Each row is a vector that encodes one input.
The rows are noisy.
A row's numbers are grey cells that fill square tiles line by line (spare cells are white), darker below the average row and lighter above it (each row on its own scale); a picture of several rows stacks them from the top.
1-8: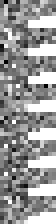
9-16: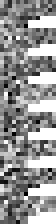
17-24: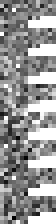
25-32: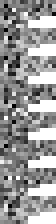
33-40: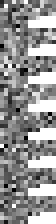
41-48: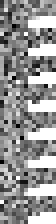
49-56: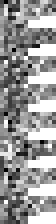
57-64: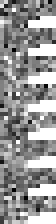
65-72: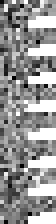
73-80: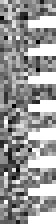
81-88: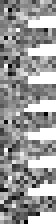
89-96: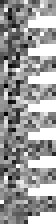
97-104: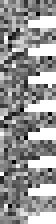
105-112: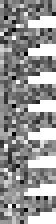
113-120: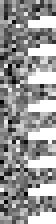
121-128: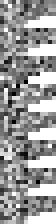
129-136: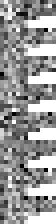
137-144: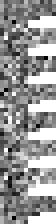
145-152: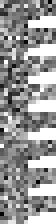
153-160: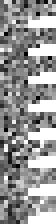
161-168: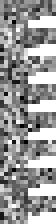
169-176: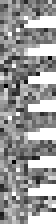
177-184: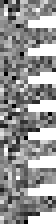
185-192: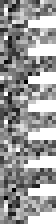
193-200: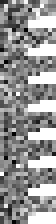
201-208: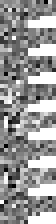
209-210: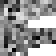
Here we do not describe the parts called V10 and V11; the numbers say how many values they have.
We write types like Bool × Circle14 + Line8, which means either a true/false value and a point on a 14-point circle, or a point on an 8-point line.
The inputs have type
Bool × Line8 + Line9 × V10 + V11.
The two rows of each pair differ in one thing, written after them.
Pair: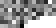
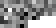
the value of V10
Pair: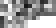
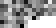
the place on the 9-point line
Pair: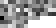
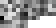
the place on the 9-point line
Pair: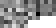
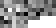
the value of V10
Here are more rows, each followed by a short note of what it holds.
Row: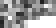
a point on a 9-point line and a value of V10
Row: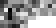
a point on an 8-point line and a true/false value
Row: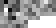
a point on an 8-point line and a true/false value
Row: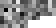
a point on a 9-point line and a value of V10
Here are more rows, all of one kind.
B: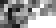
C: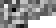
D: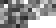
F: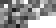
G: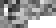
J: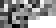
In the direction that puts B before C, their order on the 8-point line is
D, B, F, G, C, J.
